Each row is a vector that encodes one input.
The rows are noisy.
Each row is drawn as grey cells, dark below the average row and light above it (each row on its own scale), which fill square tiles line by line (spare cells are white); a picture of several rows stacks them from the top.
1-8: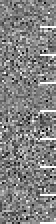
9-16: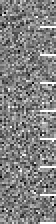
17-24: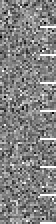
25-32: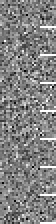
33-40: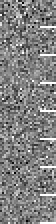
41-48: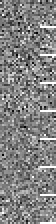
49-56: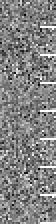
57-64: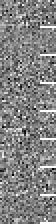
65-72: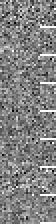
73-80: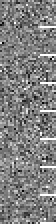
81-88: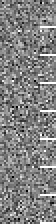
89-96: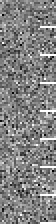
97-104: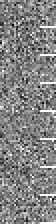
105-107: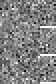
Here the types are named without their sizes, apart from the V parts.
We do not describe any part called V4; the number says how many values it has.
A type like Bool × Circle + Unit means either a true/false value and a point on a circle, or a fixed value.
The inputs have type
List(Bool × V4).
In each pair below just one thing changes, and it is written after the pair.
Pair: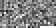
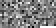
the true/false value in item 1 of the list
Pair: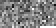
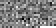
the value of V4 in item 1 of the list
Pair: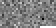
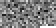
the true/false value in item 1 of the list
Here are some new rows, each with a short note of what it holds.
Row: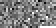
a list of one item
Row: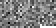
the empty list
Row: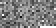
the empty list
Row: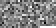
a list of one item
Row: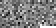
the empty list
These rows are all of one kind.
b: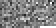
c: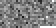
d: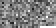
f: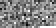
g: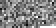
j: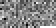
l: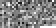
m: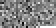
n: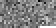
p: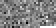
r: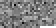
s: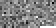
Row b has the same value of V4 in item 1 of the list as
f, g, l and s.
